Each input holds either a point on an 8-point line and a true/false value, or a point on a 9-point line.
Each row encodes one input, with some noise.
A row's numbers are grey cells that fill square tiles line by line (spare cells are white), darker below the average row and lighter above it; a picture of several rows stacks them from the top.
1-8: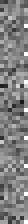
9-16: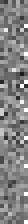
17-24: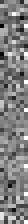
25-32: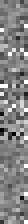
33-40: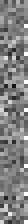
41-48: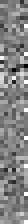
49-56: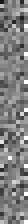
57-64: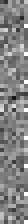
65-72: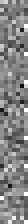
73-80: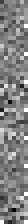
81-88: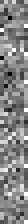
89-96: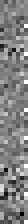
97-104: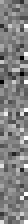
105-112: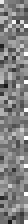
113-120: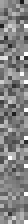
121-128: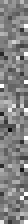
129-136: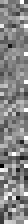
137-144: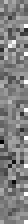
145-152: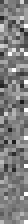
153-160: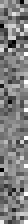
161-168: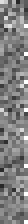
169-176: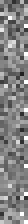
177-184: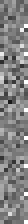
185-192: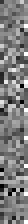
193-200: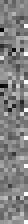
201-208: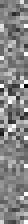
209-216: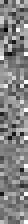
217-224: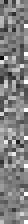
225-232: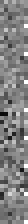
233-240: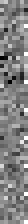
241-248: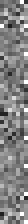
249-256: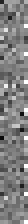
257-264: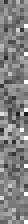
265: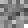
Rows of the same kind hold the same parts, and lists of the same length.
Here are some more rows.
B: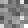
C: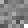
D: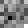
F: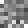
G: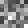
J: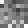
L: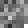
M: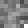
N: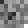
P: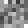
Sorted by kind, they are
B, D, N, P
C, F, G, J, L, M

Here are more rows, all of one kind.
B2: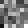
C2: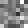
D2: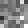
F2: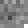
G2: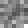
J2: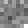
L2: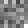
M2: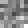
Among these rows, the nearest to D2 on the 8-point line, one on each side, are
F2 and M2.
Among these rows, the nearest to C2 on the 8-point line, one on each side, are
J2 and L2.
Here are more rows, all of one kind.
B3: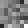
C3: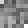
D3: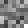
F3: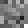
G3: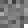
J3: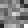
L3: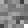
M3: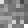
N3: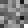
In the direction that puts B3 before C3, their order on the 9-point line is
G3, B3, C3, N3, J3, M3, L3, D3, F3.
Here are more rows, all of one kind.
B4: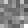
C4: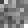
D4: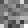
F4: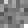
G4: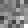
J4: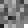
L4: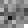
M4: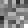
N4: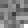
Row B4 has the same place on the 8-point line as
C4, D4 and F4.
